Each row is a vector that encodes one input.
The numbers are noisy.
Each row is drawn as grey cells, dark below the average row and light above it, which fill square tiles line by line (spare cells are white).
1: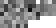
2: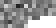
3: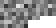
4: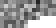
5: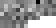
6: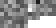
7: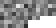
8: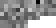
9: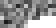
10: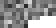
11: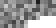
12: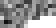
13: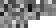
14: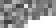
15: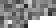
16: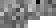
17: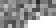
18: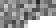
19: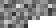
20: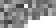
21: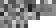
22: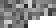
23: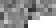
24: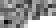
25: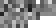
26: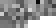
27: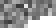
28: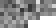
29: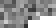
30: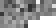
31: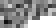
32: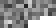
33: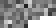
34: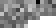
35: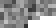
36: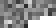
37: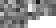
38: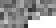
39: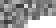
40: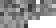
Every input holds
a point on a 5-point line and a true/false value.
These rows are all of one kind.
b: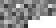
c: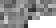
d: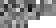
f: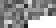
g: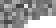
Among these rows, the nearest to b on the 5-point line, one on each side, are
c and f.
